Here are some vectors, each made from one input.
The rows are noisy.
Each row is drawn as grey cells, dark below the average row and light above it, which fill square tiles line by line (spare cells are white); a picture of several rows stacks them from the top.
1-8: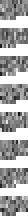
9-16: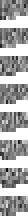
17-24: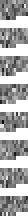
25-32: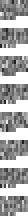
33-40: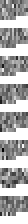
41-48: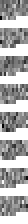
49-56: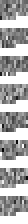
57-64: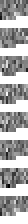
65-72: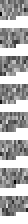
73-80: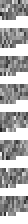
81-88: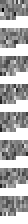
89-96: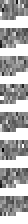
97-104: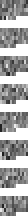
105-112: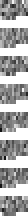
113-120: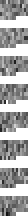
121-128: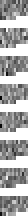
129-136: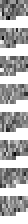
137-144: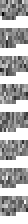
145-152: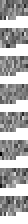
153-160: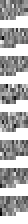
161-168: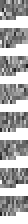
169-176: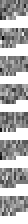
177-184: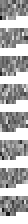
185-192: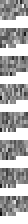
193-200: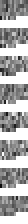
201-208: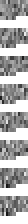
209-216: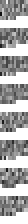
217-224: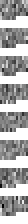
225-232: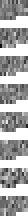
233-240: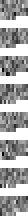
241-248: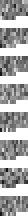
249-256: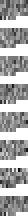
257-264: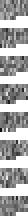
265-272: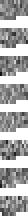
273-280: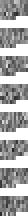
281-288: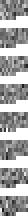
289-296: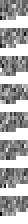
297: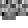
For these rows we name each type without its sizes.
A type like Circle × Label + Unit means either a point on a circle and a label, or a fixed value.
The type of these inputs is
Bool × Bool × Bool × List(Line).
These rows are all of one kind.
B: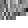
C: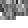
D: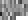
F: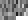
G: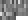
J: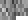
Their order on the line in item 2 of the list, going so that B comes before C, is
F, D, J, G, B, C.
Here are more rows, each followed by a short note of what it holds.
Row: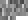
three true/false values, together with a list of two items
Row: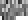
three true/false values, together with a list of one item
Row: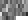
three true/false values, together with a list of one item
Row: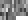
three true/false values, together with a list of one item
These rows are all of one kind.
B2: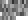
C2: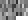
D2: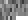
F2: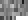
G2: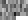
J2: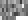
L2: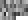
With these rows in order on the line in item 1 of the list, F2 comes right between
B2 and D2.
